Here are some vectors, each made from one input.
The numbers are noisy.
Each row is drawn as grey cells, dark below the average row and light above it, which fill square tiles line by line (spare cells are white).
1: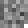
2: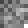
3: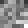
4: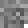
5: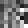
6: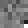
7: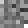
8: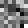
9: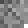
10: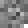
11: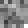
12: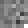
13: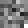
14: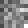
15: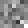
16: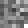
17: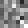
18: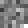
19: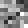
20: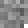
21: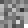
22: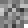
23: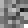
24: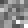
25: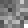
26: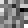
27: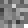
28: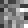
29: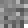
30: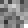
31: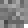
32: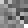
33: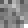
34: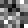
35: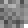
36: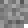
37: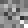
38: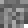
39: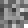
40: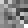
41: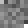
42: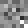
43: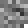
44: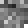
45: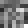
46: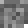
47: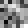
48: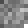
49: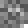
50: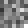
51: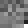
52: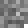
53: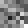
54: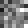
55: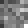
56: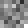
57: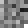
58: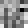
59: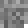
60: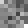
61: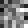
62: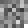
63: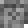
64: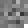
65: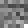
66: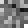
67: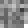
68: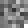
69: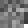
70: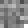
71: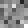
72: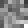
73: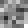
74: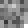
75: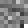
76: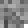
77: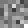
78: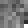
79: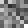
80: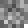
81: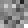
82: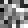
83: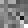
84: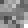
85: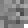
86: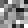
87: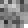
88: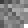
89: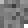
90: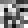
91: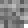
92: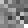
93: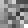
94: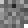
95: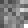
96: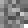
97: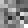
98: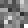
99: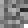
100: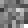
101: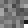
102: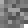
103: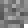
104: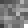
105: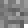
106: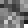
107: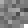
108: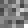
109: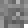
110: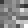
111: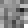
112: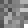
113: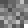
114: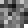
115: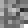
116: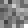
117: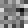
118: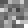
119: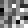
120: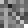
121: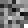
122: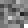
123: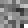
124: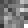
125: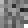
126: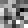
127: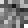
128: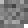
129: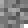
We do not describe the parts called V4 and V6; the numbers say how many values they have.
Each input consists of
a value of V4, together with either a node of a 7-node tree, or four true/false values and a value of V6.
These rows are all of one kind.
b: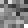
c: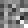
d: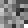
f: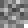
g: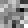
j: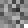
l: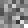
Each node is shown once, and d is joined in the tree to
b, g and j.
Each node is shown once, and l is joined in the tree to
j.
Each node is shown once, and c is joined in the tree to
g.
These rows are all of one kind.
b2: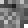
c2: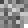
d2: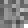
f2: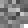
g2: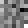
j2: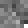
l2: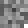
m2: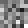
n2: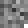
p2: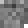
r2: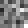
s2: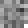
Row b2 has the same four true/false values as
l2 and m2.
